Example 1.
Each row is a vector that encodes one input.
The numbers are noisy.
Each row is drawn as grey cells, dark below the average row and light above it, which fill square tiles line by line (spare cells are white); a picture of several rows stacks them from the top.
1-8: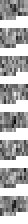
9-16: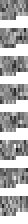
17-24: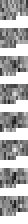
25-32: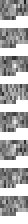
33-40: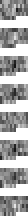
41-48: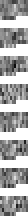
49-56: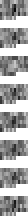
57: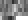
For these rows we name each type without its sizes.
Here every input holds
either a point on a line, or a node of a tree.
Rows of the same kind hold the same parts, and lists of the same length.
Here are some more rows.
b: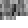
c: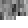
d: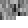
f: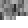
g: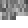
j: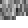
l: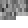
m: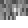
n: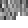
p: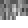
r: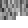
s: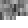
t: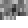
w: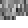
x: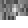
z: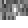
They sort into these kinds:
b, c, d, f, s, t
g, j, l, m, n, p, r, w, x, z

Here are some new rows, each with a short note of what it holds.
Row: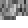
a node of a tree
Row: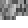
a node of a tree
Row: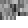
a point on a line
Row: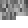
a node of a tree
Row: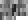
a point on a line
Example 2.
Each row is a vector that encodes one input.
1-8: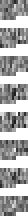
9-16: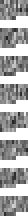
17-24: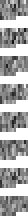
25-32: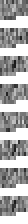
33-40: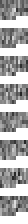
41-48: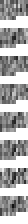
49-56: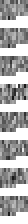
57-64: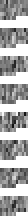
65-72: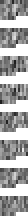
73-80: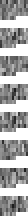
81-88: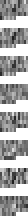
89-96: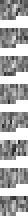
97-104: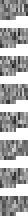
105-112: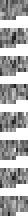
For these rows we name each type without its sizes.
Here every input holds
either a label, or a point on a line.
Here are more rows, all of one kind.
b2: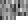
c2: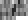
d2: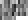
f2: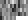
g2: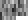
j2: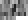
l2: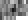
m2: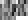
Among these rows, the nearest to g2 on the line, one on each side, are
f2 and l2.
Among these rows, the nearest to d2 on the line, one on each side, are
j2 and m2.
